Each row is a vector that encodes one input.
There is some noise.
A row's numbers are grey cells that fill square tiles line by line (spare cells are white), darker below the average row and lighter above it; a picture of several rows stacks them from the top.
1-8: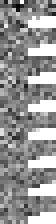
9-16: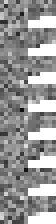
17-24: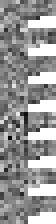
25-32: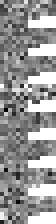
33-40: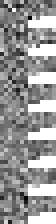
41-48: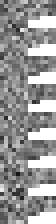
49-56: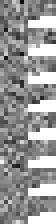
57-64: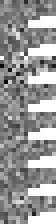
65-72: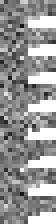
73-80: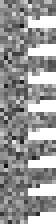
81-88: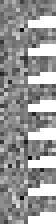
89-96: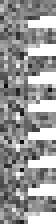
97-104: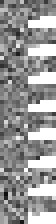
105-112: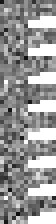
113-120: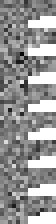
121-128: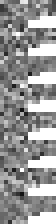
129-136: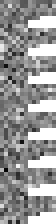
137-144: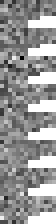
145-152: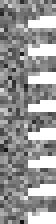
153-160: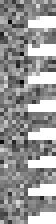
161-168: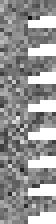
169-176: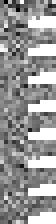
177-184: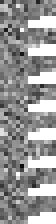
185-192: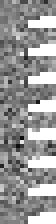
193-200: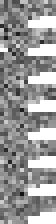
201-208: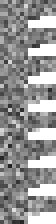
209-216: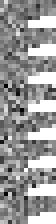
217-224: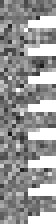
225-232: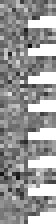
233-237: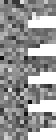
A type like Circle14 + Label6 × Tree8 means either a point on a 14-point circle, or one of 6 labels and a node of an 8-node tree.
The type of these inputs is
Bool × Bool × Bool × Line19 + Circle10.
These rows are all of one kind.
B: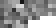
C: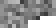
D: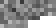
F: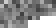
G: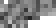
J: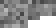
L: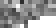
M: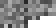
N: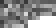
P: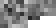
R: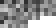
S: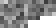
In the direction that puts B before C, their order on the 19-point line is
L, N, B, M, J, C, S, F, D, G, P, R.
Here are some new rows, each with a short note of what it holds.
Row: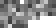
a point on a 10-point circle
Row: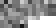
a point on a 10-point circle
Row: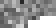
a point on a 19-point line and three true/false values
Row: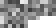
a point on a 10-point circle
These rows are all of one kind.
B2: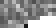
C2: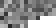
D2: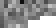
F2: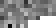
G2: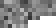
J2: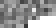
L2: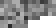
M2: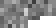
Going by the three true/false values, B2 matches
L2 and M2.
